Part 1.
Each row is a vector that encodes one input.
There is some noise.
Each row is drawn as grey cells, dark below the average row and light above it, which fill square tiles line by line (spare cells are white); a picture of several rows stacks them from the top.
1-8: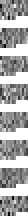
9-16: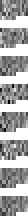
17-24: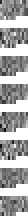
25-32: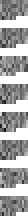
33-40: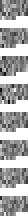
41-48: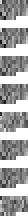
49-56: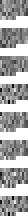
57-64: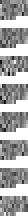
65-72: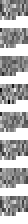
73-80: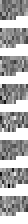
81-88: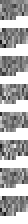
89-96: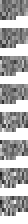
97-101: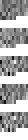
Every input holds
a point on a 17-point line.
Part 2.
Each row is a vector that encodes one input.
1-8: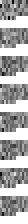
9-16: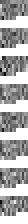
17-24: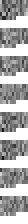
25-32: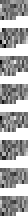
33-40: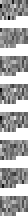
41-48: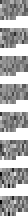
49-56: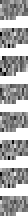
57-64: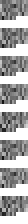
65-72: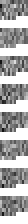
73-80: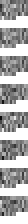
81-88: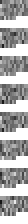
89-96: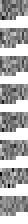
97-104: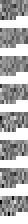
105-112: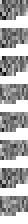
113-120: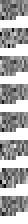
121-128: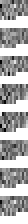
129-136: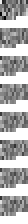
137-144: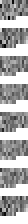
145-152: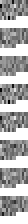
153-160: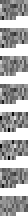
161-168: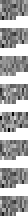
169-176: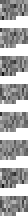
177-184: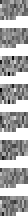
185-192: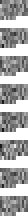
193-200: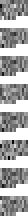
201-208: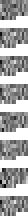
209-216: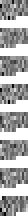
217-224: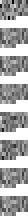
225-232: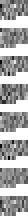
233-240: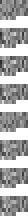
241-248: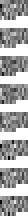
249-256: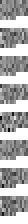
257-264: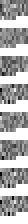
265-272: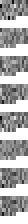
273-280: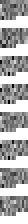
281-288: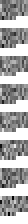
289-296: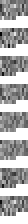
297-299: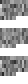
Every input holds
a point on a 17-point line.
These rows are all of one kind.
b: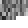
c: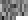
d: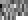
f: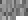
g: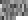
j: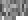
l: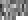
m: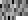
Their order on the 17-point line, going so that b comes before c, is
b, c, g, f, j, l, d, m.
